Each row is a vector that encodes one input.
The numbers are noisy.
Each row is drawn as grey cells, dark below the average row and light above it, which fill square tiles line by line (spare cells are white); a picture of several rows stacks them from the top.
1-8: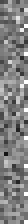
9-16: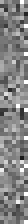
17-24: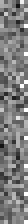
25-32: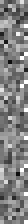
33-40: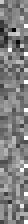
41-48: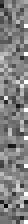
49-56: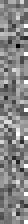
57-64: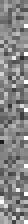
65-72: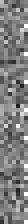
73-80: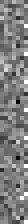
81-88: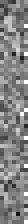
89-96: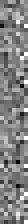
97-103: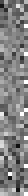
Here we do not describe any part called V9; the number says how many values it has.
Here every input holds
a value of V9, together with a list of up to two points on a 5-point line.
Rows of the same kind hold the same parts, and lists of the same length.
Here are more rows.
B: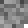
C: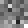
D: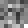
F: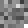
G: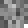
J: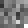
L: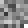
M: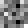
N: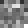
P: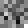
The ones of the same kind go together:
B, F, G, L, N
C, D, J, P
M

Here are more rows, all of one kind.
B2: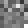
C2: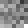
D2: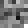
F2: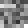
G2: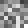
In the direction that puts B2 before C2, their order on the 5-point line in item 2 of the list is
G2, B2, F2, D2, C2.
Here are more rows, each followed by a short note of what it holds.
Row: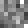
a value of V9, together with the empty list
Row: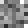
a value of V9, together with the empty list
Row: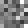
a value of V9, together with the empty list
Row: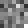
a value of V9, together with a list of one item
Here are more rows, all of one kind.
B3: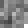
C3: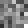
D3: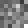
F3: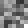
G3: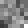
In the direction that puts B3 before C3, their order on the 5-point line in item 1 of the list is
D3, B3, G3, C3, F3.
